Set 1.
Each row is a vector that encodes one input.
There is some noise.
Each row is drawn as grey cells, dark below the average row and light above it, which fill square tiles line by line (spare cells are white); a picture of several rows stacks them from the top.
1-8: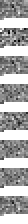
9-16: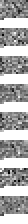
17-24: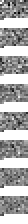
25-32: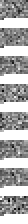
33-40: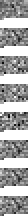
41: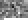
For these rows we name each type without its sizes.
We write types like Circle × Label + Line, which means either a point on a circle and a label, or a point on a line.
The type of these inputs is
Line.
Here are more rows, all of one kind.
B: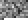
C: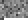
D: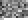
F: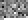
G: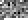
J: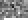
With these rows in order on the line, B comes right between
C and G.
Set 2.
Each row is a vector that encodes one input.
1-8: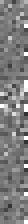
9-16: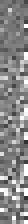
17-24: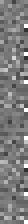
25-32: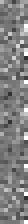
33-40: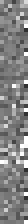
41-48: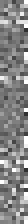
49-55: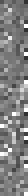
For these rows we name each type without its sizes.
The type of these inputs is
Bool × Bool × Bool.
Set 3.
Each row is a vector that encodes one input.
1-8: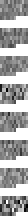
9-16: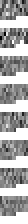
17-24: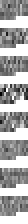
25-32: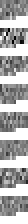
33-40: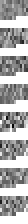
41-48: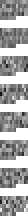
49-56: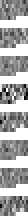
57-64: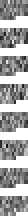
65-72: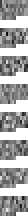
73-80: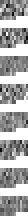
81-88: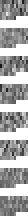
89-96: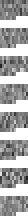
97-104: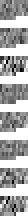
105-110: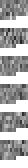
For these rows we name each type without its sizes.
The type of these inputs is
Line.
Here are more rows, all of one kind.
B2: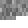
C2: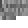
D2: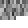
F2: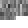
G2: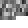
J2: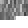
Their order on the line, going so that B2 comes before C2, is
G2, D2, B2, J2, F2, C2.
